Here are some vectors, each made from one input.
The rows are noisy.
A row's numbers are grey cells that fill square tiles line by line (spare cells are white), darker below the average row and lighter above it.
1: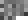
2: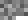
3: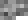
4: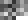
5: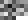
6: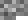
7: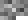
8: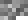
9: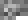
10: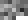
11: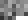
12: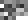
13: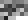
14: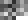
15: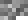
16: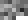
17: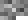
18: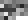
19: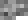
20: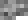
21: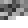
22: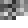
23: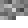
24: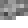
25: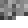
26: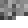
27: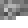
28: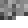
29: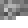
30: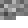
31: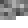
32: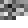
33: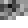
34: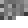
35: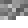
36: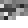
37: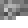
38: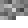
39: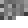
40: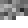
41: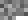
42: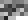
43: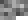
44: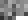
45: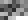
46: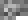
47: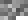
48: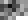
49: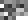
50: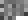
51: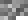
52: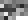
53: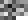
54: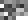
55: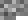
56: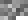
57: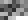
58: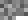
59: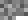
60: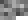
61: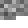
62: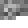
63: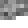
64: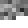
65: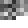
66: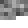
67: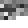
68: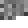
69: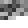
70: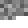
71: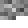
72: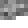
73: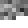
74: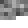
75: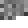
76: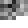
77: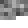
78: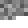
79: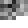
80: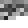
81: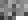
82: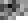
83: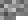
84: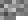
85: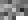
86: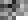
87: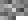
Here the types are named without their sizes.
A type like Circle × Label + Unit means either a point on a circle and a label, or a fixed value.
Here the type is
Circle + Tree.
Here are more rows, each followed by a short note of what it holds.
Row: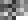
a point on a circle
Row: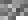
a node of a tree
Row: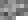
a node of a tree
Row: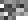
a point on a circle
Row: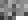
a node of a tree
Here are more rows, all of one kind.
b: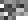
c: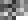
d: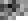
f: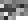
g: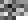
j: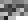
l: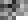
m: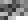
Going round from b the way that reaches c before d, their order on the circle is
b, g, c, l, d, m, j, f.
